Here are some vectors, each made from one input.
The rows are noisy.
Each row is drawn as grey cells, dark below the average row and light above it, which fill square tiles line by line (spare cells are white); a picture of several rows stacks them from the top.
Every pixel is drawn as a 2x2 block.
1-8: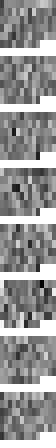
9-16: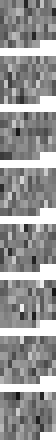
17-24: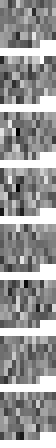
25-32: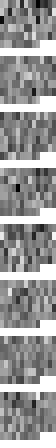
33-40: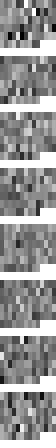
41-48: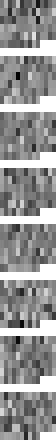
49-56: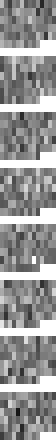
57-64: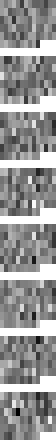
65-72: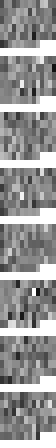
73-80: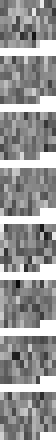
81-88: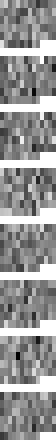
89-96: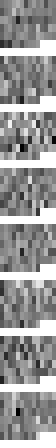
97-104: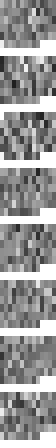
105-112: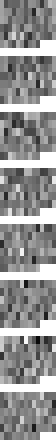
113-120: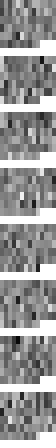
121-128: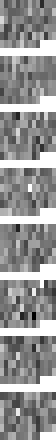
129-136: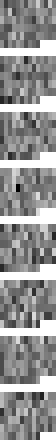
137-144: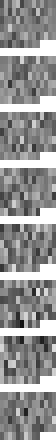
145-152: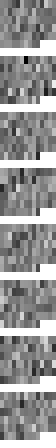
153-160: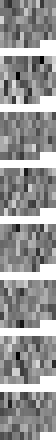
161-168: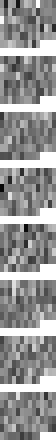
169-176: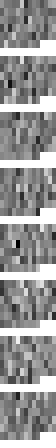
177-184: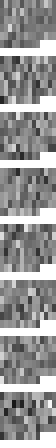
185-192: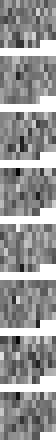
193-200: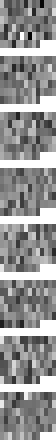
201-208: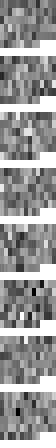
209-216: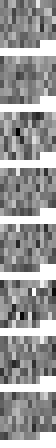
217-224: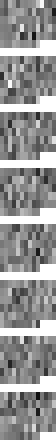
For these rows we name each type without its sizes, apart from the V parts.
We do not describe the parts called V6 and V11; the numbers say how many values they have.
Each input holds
a value of V6, together with either a point on a circle and a true/false value, or a value of V11.
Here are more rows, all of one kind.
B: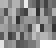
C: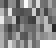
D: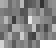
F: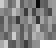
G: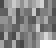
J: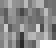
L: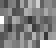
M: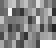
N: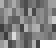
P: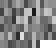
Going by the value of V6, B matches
F and J.
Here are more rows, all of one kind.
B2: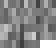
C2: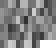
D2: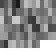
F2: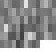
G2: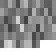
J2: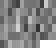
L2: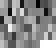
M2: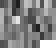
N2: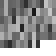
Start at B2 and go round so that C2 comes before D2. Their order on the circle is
B2, L2, F2, C2, G2, M2, J2, D2, N2.
